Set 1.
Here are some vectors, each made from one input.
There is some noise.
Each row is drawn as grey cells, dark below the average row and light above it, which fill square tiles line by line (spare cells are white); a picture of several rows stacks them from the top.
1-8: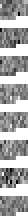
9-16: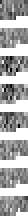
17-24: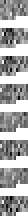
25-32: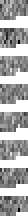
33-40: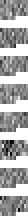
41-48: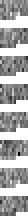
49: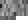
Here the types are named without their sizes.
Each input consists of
a point on a line and three true/false values.
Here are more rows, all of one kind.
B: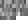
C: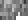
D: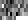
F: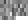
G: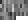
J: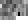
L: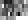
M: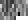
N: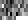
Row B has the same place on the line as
C and F.
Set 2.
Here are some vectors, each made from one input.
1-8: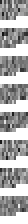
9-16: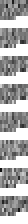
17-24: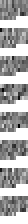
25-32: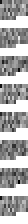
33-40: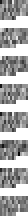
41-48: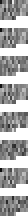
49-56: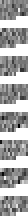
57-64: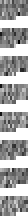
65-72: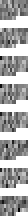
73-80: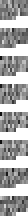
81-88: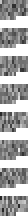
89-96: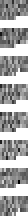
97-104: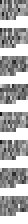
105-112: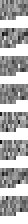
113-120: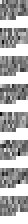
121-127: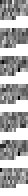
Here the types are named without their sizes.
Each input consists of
a point on a circle, together with either a fixed value, or three true/false values.
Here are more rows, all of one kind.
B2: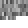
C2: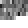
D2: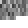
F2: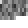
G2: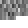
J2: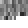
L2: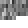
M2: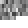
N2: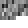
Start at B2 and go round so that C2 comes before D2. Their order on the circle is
B2, N2, L2, J2, M2, C2, F2, D2, G2.
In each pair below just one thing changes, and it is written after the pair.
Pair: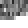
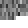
the place on the circle
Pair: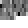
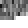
one of the three true/false values
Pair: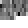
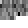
the place on the circle
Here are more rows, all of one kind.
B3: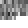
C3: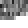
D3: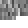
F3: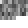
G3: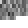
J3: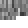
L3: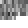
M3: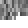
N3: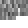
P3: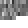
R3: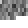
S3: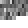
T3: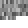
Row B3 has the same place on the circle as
L3 and S3.
